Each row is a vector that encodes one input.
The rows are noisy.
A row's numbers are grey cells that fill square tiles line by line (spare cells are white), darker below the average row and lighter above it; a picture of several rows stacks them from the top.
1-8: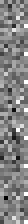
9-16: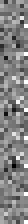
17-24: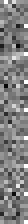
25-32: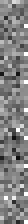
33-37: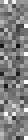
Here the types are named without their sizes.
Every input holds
a label and a true/false value.
